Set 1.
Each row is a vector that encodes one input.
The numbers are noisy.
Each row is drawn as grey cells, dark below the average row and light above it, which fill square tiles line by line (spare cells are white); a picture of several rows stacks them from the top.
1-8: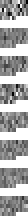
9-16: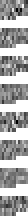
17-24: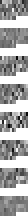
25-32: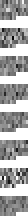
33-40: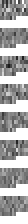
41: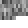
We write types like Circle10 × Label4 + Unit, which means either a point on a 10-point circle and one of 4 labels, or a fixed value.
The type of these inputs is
Bool × Line6 × Line6 + Unit.
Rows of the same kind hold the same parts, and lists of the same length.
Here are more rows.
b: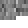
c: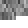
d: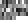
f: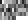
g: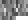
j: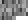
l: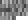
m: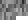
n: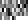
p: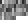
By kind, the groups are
b, c, d, f, g, j, l, m, p
n

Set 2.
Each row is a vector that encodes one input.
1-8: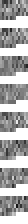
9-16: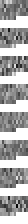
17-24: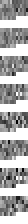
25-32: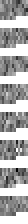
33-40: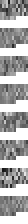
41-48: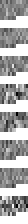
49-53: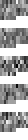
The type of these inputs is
Label8 + Line5.
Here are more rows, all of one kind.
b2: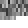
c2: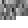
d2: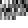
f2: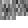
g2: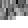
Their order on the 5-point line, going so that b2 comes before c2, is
b2, g2, f2, d2, c2.
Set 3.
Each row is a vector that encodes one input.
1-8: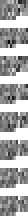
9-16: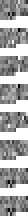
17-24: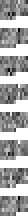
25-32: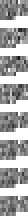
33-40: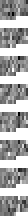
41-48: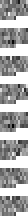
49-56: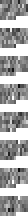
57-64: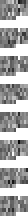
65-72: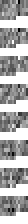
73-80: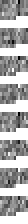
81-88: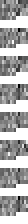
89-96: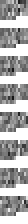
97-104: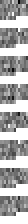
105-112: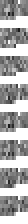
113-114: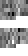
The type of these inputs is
Circle13 + Line13.
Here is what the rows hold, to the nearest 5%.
About 55% of them hold a point on a 13-point circle. The rest hold a point on a 13-point line.
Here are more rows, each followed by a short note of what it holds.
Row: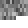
a point on a 13-point circle
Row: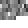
a point on a 13-point circle
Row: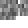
a point on a 13-point line
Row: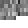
a point on a 13-point circle
